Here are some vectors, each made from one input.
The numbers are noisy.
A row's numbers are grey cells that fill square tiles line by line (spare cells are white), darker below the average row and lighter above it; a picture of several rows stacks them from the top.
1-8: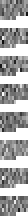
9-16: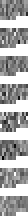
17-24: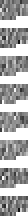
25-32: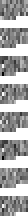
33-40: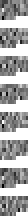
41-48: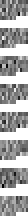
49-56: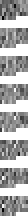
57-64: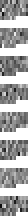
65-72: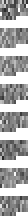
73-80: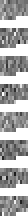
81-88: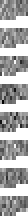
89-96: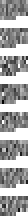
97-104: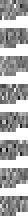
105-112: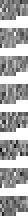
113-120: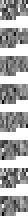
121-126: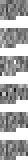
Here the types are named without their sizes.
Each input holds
a list of points on a line.
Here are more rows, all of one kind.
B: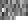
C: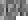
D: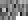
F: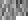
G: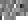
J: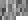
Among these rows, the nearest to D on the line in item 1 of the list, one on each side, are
B and C.
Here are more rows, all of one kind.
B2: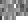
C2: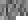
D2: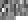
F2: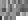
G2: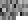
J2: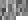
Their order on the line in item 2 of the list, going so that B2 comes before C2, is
G2, J2, B2, F2, D2, C2.
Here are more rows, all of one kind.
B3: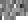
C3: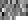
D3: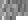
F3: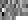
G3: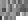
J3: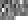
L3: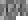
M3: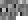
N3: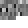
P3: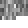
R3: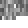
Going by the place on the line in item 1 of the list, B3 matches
P3 and R3.
